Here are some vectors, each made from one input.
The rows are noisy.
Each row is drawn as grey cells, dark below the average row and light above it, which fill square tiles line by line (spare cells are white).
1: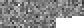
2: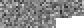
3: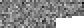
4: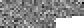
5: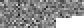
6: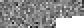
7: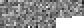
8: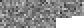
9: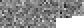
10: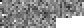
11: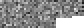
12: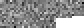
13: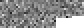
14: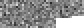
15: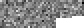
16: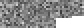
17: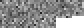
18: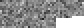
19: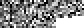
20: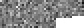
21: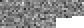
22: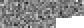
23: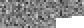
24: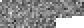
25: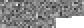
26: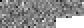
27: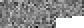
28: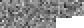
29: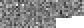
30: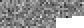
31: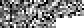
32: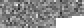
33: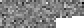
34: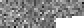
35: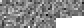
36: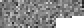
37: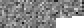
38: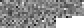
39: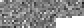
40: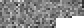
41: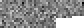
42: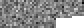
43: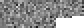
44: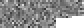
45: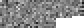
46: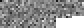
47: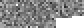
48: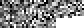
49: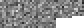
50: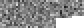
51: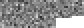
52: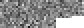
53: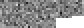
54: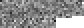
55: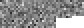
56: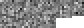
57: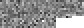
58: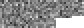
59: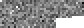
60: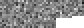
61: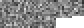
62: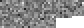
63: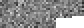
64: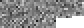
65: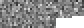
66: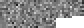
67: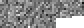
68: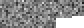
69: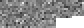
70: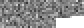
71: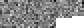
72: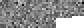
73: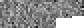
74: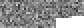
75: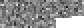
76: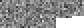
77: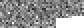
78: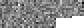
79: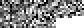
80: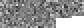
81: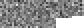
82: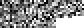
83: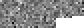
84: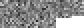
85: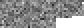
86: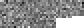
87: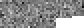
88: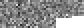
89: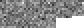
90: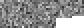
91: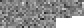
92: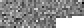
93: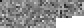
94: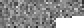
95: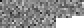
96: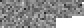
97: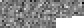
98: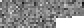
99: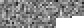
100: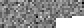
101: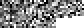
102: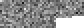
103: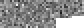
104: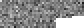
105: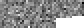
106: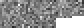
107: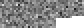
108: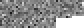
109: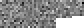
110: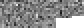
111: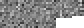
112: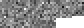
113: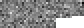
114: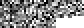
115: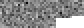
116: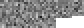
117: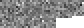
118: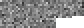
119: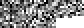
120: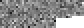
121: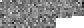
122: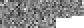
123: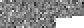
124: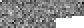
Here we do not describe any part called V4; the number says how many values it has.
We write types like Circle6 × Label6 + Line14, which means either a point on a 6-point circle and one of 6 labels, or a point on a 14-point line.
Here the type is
List2(Bool × V4).
